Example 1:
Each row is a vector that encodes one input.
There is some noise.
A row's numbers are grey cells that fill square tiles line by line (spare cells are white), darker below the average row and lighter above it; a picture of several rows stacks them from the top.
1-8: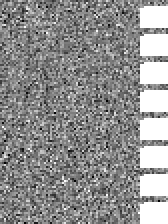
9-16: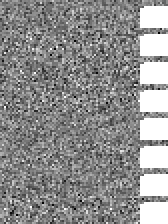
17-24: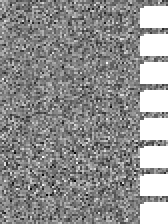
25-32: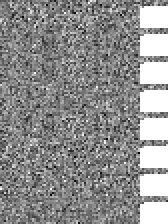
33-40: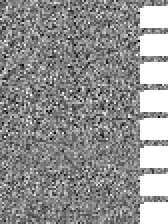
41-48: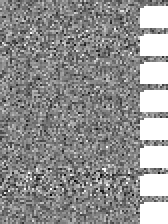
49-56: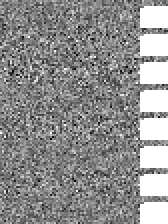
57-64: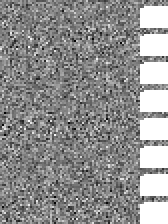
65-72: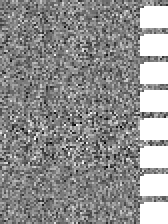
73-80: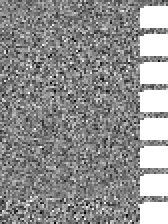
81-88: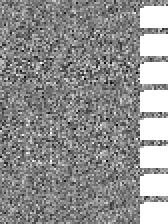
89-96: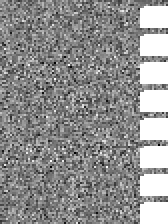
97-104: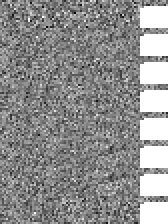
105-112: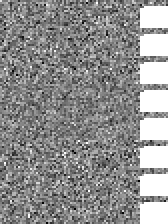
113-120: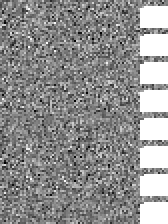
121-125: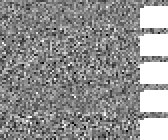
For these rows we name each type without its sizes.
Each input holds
either a point on a circle and a true/false value, or a point on a line.
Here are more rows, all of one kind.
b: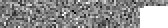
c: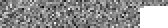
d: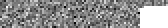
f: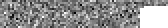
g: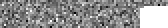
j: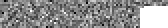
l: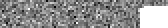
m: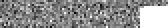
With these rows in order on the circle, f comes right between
c and d.
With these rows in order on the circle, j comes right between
c and g.
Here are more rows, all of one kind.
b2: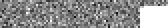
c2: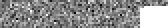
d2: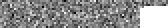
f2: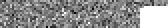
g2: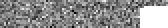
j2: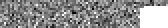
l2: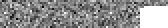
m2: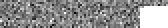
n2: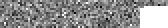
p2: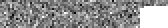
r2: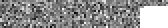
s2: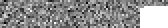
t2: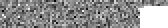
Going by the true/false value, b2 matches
s2 and t2.
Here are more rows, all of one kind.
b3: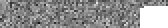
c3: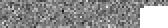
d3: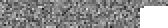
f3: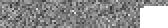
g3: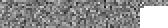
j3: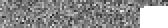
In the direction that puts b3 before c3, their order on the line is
j3, b3, c3, f3, g3, d3.
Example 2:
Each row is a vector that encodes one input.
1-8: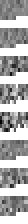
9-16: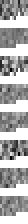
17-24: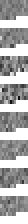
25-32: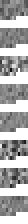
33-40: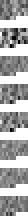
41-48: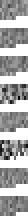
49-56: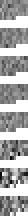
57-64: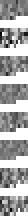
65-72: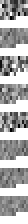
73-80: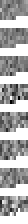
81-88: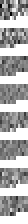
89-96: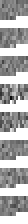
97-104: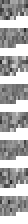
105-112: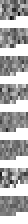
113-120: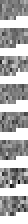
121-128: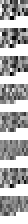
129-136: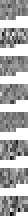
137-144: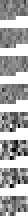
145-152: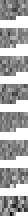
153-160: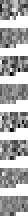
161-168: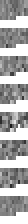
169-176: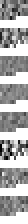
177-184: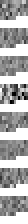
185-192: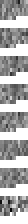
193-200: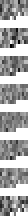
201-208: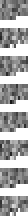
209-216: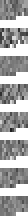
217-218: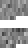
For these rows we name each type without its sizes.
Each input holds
a list of points on a line.
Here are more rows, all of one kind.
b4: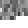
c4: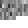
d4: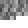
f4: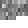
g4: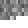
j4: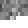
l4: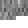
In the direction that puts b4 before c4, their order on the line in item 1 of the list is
b4, c4, f4, l4, j4, g4, d4.
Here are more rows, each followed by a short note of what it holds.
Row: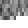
a list of one item
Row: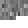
a list of two items
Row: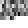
the empty list
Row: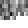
a list of one item
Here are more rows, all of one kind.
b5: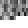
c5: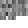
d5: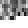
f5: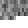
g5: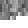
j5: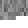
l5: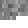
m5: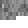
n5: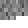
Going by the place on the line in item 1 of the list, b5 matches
g5, j5 and m5.
